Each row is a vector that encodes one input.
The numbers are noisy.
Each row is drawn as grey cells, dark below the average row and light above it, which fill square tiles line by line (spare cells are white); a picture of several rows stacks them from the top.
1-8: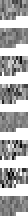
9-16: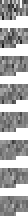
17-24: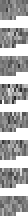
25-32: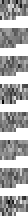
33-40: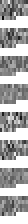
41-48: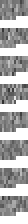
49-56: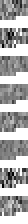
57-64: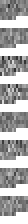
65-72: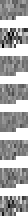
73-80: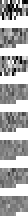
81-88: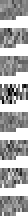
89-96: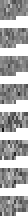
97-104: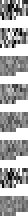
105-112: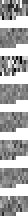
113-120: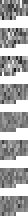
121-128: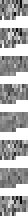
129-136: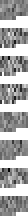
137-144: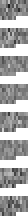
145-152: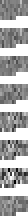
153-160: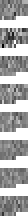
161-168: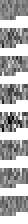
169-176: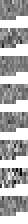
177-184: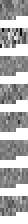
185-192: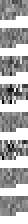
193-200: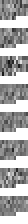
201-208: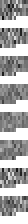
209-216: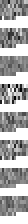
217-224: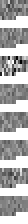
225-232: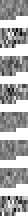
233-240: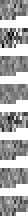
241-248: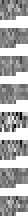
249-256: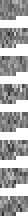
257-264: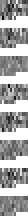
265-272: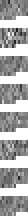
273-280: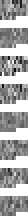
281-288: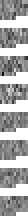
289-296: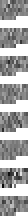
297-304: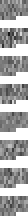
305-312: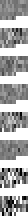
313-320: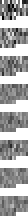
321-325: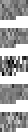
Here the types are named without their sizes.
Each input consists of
a point on each of two lines, together with either a point on a circle and a true/false value, or a fixed value.
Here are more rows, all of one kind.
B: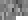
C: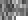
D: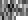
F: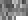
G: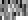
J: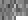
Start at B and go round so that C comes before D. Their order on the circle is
B, C, G, J, D, F.
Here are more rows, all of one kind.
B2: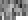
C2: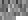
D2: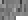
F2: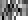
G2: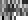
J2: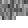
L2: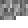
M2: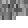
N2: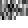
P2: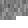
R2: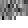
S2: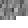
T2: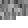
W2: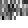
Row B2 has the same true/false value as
J2, M2, N2 and P2.
